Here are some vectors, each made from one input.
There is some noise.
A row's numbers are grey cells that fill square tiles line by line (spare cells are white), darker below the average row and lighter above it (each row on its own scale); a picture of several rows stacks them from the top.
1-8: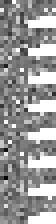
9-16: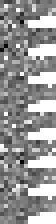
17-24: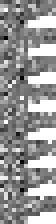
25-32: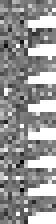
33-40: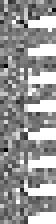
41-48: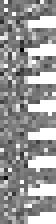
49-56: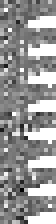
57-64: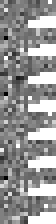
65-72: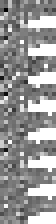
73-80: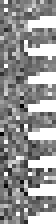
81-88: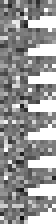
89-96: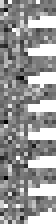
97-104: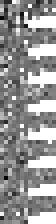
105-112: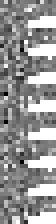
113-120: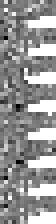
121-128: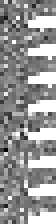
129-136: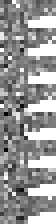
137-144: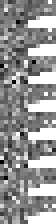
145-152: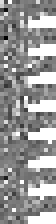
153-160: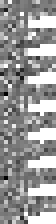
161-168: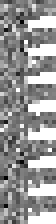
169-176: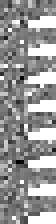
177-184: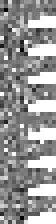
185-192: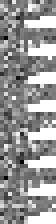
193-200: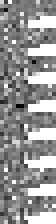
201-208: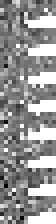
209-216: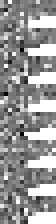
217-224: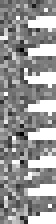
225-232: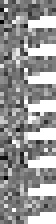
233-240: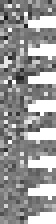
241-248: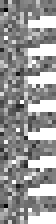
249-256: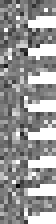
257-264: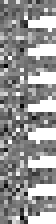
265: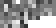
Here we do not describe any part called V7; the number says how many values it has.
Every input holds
either a true/false value and a value of V7, or a list of up to three points on a 5-point line.
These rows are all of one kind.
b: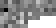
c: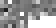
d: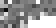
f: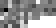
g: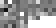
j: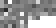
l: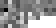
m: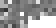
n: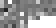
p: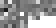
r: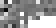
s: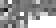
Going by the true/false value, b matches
f and l.
